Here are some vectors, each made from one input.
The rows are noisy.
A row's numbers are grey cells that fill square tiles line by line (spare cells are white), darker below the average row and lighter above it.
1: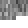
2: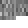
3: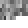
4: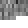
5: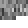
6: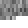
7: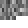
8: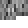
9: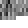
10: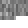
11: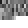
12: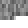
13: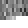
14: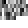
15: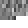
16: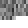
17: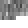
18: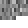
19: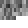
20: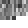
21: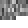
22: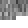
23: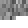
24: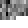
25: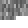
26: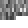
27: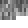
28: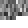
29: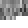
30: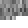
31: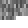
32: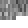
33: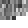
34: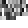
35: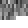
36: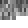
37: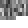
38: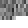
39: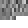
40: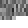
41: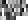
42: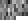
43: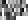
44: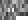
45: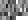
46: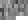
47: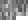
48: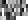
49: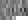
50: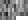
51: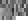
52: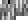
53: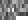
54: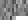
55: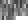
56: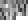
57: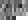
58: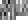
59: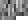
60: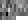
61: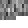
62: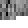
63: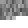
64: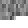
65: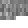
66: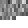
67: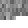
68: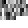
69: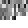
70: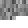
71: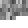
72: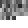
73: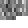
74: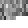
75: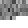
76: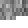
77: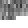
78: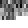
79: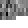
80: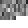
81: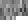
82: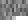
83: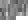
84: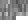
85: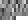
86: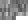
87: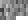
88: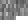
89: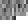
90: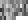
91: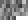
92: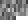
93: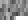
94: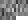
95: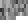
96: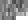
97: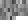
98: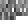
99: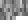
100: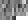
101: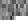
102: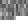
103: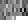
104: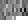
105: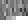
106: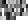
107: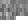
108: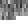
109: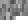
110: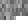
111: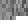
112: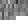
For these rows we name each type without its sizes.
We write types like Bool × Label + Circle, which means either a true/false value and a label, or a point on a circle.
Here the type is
List(Line).
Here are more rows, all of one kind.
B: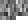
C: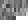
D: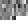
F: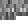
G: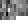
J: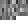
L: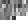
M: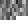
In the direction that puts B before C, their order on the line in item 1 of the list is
G, B, F, J, M, C, D, L.
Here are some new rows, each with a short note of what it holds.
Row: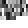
the empty list
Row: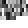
the empty list
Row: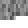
a list of one item
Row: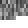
a list of one item
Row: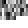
the empty list
